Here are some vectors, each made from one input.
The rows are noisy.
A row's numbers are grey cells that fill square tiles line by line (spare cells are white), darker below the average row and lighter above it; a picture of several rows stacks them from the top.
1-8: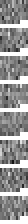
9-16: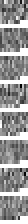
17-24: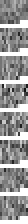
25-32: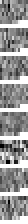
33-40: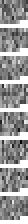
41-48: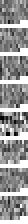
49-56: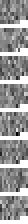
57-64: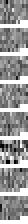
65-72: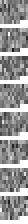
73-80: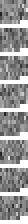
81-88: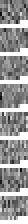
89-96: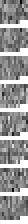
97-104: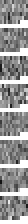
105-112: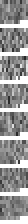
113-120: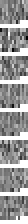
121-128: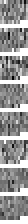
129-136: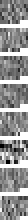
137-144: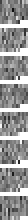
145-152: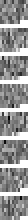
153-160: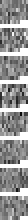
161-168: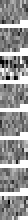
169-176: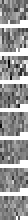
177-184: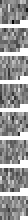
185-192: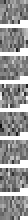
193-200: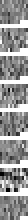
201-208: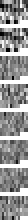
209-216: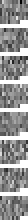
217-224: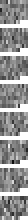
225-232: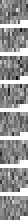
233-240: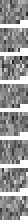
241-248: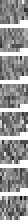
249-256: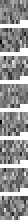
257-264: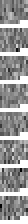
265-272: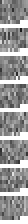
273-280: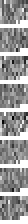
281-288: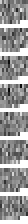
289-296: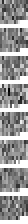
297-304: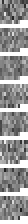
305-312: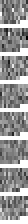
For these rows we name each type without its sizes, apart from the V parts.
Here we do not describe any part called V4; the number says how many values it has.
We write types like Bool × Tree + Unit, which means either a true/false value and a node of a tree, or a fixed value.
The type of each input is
List(Label × (Line × Line + V4)).
